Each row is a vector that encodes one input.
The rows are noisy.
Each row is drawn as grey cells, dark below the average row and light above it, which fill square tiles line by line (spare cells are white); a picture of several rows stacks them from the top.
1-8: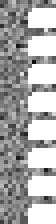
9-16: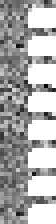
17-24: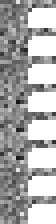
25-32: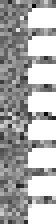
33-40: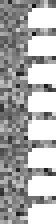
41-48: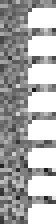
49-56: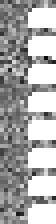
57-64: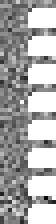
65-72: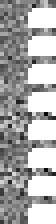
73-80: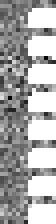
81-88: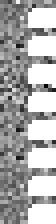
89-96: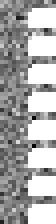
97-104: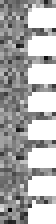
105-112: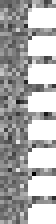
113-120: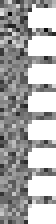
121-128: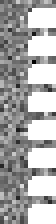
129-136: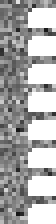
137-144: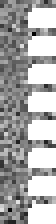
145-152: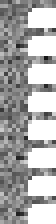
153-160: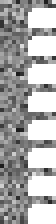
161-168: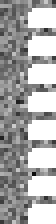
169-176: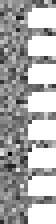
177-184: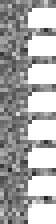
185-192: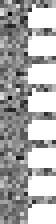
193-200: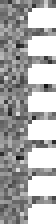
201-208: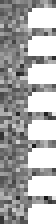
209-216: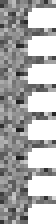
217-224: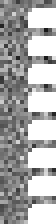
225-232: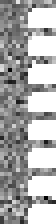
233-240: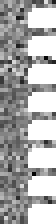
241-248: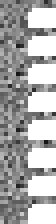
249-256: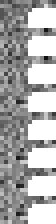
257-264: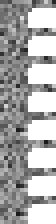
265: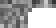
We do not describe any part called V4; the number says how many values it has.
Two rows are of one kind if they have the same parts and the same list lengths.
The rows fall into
4 kinds.
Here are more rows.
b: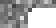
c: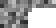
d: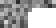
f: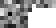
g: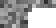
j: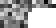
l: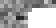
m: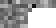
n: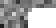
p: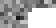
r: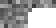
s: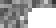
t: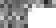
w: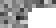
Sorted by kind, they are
b, m, r, s
c, d, g, j, n, t
f
l, p, w

